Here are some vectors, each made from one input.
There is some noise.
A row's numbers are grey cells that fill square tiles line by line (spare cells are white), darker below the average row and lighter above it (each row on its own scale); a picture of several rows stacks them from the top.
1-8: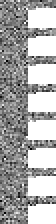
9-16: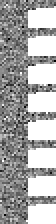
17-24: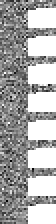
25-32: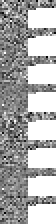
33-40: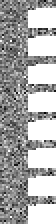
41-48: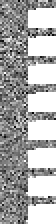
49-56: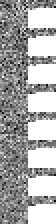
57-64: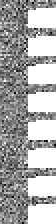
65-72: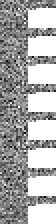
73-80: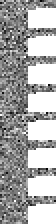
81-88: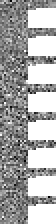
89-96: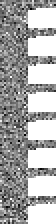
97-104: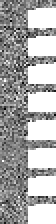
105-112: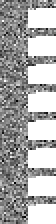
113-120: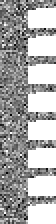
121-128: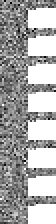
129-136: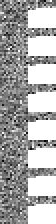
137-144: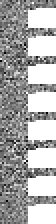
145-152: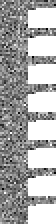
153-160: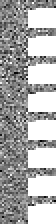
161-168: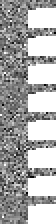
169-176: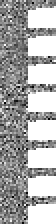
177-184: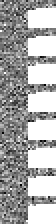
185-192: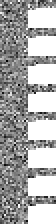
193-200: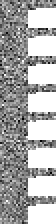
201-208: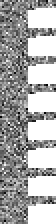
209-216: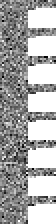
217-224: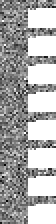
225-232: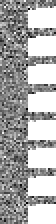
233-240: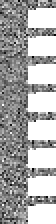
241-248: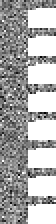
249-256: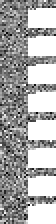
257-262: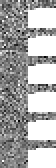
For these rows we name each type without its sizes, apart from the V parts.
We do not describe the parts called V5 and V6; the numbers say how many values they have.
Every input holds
either a point on a circle and a value of V6, or a fixed value, or a label and a value of V5.
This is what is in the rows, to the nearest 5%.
About 45% of them hold a point on a circle and a value of V6. A few of them hold a fixed value. The rest hold a label and a value of V5.
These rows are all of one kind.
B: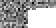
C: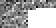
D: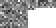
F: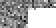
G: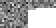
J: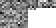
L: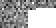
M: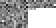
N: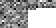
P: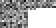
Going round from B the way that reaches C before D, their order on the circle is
B, F, C, L, G, M, N, D, P, J.
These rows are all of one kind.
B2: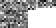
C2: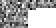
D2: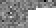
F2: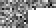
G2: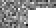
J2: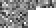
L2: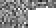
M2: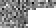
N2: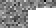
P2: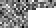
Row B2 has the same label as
G2 and P2.
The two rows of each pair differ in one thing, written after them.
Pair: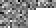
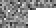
the value of V5
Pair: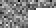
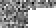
the value of V5
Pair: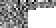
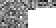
the label
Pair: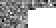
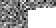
the value of V5
